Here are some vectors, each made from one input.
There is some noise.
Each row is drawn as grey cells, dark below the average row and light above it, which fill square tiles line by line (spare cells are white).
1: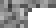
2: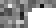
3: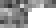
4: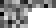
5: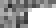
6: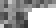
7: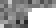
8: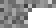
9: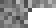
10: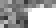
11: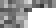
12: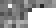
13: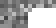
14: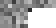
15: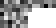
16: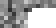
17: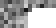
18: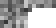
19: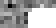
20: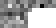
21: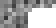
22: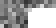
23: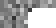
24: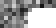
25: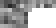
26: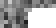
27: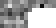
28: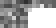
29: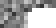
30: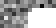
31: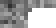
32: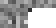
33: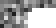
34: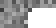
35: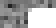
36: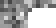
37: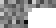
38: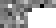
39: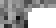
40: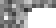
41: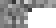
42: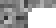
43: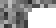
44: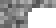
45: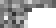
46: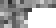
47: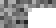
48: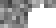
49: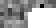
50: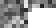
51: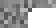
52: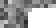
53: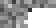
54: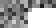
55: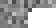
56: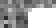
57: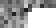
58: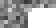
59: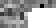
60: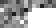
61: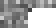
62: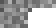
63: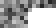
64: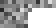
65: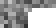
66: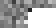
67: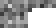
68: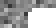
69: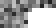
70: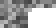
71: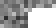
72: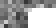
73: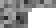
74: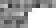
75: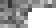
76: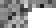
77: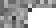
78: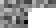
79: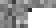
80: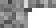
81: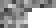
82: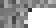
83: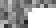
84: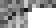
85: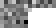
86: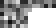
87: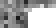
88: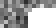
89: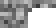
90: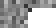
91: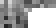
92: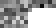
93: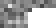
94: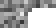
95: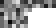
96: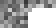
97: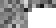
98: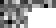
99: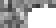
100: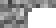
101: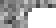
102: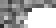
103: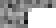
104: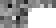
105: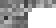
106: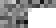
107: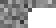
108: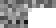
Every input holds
a list of up to two points on an 8-point line.
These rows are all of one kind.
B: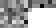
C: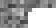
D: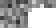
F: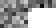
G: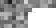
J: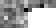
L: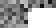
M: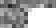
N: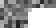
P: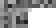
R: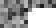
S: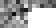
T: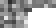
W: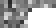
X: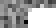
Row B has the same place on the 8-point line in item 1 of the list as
F, L, R and S.
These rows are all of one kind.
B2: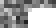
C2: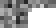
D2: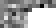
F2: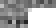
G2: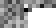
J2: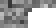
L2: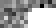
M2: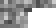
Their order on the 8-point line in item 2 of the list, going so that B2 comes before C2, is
D2, L2, M2, F2, J2, B2, G2, C2.
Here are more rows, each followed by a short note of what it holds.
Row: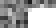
a list of two items
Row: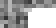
a list of one item
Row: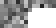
a list of two items
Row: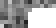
a list of one item
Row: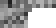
a list of two items
